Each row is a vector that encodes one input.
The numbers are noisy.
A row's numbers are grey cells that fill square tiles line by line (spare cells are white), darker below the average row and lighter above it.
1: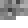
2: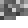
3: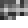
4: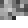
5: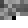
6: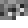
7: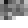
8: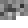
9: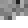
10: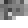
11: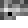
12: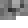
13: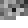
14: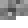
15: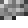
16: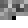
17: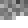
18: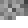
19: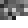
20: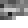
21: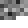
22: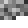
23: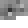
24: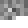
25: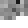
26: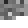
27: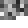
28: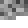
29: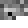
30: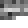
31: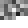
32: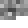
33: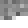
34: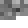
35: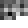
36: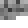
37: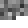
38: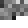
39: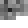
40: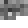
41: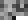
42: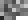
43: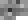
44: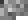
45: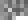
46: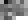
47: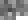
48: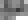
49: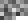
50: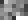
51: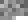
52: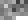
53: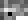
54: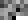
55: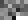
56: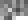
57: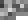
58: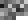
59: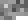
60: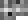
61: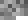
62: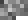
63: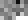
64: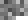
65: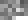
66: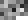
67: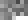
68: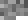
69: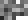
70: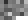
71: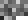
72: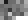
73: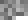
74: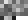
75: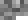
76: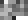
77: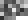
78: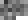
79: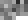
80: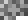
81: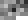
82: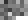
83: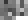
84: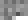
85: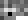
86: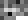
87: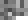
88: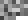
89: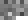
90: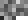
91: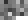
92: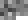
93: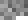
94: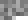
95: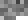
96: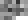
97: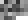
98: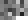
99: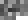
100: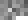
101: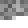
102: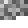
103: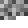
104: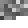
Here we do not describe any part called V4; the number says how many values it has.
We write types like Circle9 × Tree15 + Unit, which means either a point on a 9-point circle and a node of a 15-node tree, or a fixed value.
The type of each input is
Bool × (Tree7 + Unit) × V4.
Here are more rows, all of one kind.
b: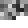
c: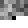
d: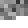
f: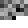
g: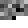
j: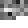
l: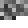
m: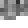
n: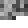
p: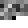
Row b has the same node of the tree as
c, g, l and m.
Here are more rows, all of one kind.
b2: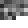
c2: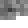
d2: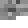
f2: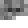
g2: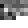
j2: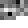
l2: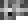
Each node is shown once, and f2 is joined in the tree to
c2 and l2.
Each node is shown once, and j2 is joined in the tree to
c2 and d2.
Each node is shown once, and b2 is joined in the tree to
c2 and g2.
